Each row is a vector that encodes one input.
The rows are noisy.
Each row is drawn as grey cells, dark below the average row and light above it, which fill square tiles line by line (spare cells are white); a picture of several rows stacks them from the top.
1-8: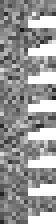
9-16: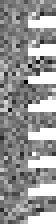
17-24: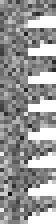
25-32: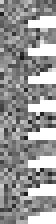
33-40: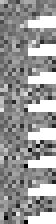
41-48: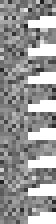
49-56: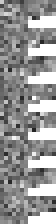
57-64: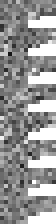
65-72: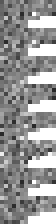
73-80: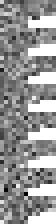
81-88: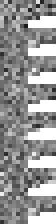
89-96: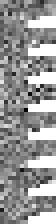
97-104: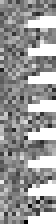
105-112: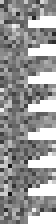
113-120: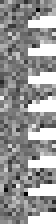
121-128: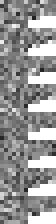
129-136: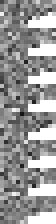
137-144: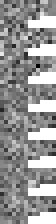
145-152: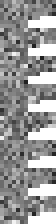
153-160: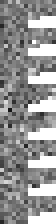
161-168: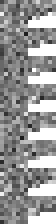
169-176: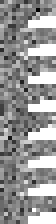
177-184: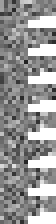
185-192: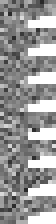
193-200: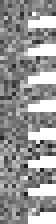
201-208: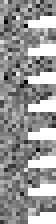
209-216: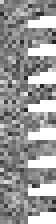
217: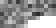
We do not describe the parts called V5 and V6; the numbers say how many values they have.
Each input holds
either a point on a 9-point line, or a node of a 9-node tree, or a true/false value and a value of V6, or a value of V5.
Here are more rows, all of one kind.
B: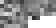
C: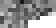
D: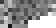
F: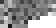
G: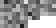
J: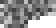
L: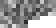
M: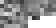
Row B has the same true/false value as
G and M.
